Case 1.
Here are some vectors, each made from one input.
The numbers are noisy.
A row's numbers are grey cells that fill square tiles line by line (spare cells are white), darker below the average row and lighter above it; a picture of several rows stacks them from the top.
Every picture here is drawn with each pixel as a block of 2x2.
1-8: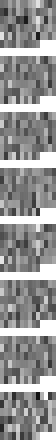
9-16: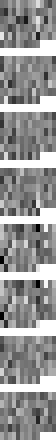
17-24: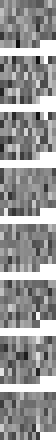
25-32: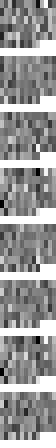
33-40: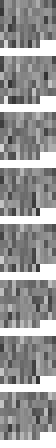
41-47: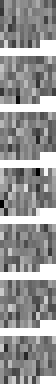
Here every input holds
a true/false value, together with either a fixed value, or a node of a 7-node tree.
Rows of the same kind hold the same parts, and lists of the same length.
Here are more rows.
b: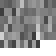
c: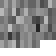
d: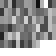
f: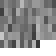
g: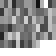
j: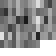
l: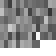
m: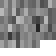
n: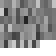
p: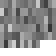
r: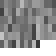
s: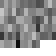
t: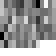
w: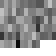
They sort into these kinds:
b, c, f, j, l, m, n, p, r, s, w
d, g, t

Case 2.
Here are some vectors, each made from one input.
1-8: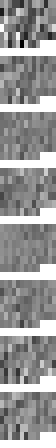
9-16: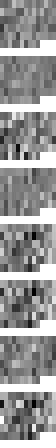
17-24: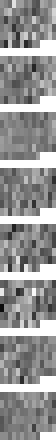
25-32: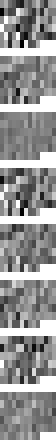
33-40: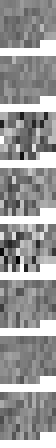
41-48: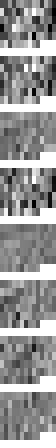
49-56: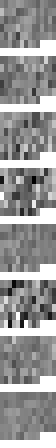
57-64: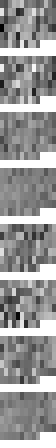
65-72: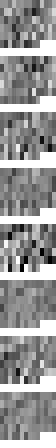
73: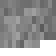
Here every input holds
either a point on a 5-point circle and a true/false value, or a fixed value.
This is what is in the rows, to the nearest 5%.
About 95% of them hold a point on a 5-point circle and a true/false value. The rest hold a fixed value.
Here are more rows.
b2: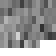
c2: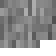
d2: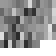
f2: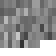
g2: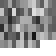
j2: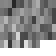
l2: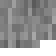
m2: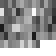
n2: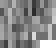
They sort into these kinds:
b2, c2, f2, j2, l2, m2, n2
d2, g2

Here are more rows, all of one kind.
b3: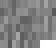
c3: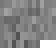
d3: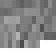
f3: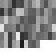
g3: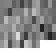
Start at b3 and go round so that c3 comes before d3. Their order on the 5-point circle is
b3, f3, c3, g3, d3.
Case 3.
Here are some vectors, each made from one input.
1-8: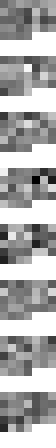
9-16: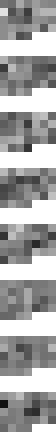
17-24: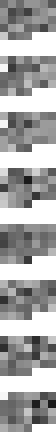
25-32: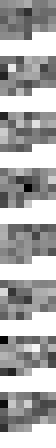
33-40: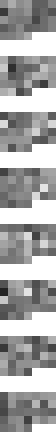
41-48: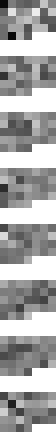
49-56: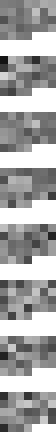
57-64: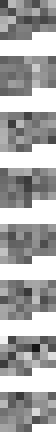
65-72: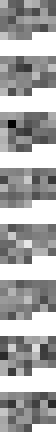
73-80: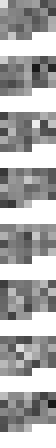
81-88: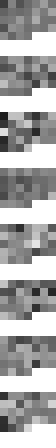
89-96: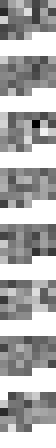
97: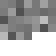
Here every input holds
one of 12 labels and four true/false values.
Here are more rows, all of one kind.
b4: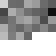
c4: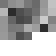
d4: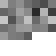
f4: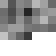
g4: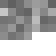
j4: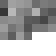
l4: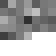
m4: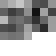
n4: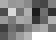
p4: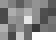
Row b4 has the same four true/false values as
j4, m4, n4 and p4.
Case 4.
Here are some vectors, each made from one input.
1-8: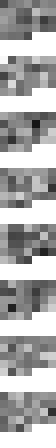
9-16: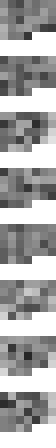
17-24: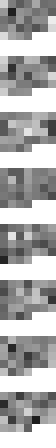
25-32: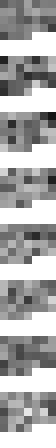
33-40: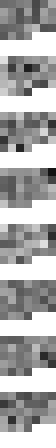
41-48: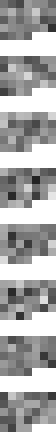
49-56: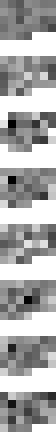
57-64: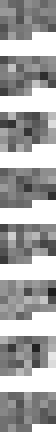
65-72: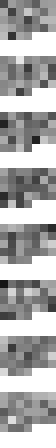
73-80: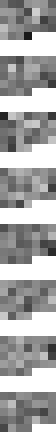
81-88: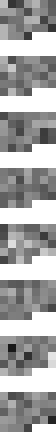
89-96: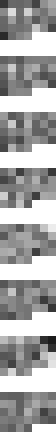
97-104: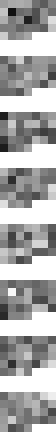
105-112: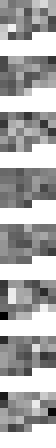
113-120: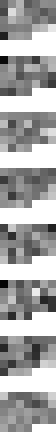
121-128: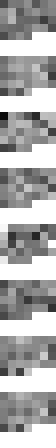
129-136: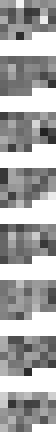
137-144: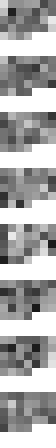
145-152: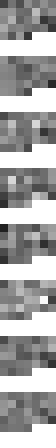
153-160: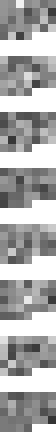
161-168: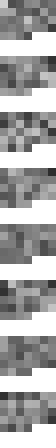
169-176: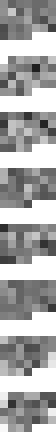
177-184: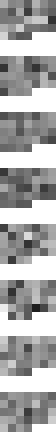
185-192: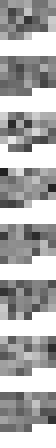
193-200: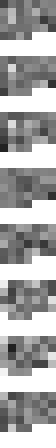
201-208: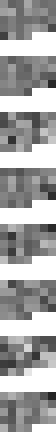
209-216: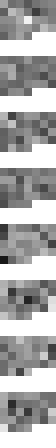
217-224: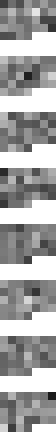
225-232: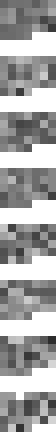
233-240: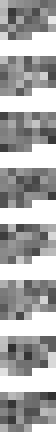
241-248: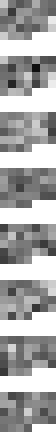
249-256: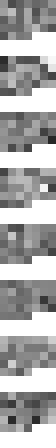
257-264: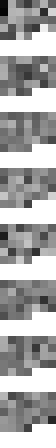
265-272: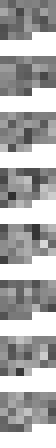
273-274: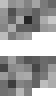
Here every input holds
one of 12 labels, together with either a fixed value, or three true/false values.
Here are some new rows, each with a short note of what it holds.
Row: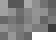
one of 12 labels
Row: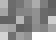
one of 12 labels and three true/false values
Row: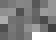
one of 12 labels
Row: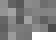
one of 12 labels
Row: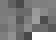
one of 12 labels
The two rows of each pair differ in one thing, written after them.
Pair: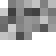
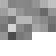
the label
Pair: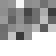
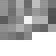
the label
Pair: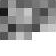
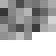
one of the three true/false values
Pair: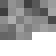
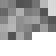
one of the three true/false values
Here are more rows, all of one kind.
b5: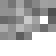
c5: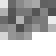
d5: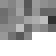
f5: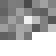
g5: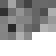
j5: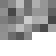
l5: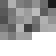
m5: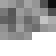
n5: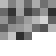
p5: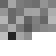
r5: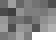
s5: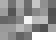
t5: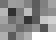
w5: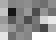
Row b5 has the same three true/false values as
d5, j5, n5 and s5.
